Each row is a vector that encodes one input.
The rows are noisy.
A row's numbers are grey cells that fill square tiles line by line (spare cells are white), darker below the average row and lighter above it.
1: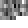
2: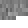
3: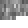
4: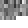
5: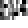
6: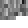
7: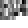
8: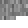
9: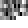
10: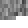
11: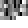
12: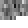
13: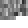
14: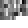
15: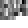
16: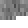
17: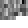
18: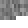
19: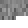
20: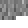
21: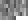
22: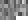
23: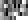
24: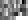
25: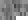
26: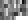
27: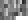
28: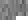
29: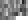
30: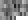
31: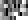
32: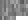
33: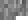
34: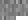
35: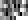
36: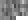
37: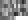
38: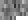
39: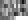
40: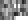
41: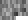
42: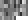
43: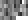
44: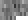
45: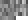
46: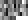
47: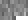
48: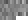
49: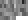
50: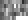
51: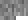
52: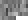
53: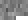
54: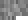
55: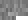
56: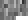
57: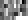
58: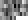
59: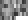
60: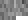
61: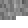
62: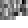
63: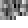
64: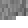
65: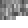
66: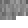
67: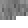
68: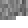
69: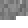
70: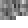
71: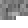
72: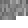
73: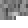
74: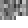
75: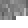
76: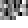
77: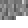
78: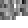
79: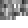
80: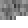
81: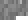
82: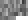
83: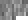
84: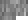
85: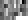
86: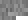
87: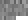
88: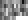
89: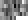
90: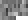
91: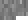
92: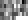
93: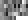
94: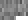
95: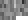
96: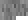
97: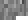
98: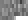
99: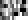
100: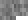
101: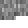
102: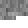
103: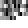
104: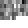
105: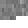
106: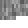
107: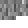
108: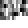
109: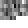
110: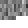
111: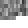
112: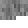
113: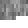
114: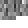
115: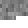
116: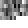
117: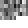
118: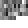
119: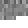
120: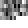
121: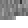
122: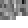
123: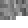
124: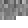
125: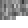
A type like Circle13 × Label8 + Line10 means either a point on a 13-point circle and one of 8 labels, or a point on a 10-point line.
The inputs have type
Bool × (Circle6 + Unit) × Line5.
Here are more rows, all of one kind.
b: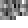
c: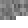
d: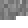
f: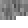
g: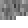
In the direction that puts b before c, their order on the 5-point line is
b, d, g, f, c.
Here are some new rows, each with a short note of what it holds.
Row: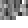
a point on a 6-point circle, a point on a 5-point line and a true/false value
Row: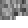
a point on a 6-point circle, a point on a 5-point line and a true/false value
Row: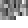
a point on a 6-point circle, a point on a 5-point line and a true/false value
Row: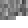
a point on a 5-point line and a true/false value
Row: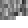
a point on a 5-point line and a true/false value
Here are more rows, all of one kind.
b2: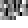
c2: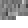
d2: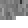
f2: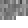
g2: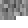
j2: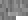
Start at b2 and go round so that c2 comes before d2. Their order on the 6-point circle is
b2, c2, j2, g2, f2, d2.
